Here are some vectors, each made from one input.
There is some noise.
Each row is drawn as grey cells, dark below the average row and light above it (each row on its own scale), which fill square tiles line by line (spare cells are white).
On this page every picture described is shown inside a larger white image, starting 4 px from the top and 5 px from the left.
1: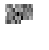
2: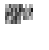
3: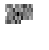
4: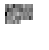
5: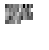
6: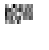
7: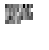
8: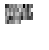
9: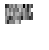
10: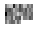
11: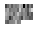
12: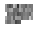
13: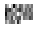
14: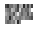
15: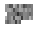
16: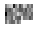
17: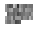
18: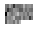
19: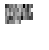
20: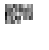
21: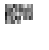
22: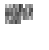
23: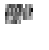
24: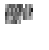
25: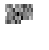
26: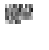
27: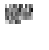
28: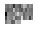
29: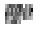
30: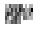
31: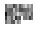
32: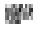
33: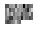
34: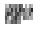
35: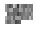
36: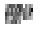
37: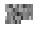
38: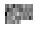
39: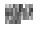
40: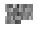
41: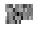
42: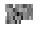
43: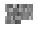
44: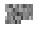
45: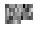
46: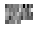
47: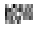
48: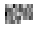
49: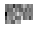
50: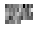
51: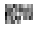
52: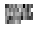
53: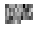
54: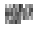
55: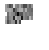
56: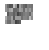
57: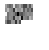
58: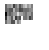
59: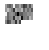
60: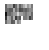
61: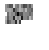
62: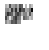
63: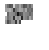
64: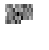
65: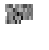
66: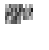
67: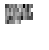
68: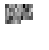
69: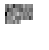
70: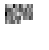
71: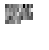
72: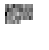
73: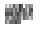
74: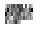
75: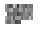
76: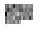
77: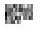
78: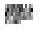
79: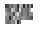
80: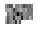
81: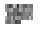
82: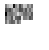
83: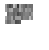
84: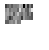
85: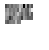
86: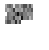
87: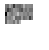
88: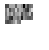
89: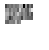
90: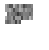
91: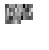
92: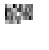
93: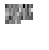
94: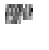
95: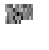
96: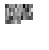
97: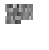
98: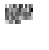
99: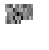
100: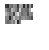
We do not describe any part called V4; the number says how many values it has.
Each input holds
a true/false value, together with either a point on a 6-point line, or a value of V4.
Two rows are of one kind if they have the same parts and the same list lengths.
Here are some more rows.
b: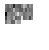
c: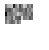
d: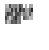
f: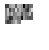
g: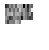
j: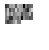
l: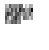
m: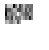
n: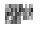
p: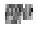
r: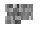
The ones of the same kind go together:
b, c, d, l, m, n, p
f, g, j, r

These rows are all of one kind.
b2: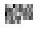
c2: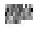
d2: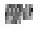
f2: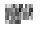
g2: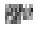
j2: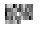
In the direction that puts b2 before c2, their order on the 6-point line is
j2, f2, b2, g2, d2, c2.
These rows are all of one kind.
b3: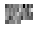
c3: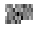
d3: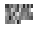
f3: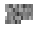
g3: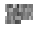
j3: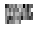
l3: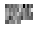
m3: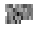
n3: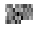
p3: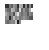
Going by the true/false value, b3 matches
d3, j3, l3 and p3.
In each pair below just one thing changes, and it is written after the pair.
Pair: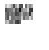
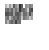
the place on the 6-point line
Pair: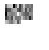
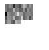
the place on the 6-point line
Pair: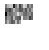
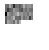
the place on the 6-point line
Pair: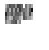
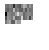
the true/false value
